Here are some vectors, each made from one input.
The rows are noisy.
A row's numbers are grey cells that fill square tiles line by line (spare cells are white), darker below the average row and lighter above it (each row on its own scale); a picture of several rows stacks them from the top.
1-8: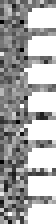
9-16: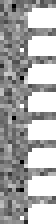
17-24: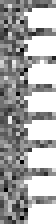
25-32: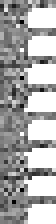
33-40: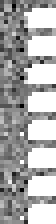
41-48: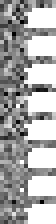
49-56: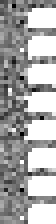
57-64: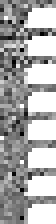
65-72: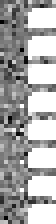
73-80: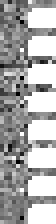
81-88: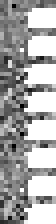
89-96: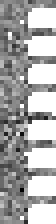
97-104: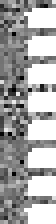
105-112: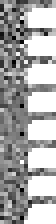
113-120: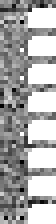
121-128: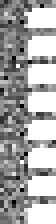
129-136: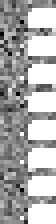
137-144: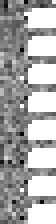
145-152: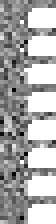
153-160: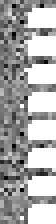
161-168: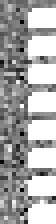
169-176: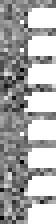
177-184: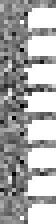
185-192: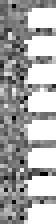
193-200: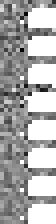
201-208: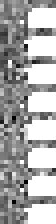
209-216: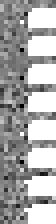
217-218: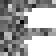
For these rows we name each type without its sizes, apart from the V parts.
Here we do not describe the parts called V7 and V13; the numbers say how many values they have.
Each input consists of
a value of V7, together with either a fixed value, or a node of a tree, three true/false values and a value of V13.
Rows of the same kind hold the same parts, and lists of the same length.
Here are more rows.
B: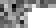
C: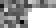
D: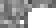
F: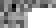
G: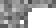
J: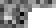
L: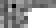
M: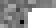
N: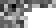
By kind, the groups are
B, C, F, J, L, M, N
D, G

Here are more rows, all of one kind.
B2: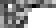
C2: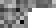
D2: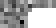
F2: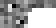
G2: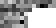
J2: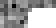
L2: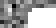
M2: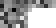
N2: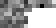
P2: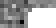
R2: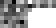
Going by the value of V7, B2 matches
F2 and J2.
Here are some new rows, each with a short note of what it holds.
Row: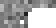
a value of V7
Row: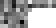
a node of a tree, three true/false values, a value of V7 and a value of V13
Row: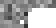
a value of V7
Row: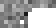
a value of V7
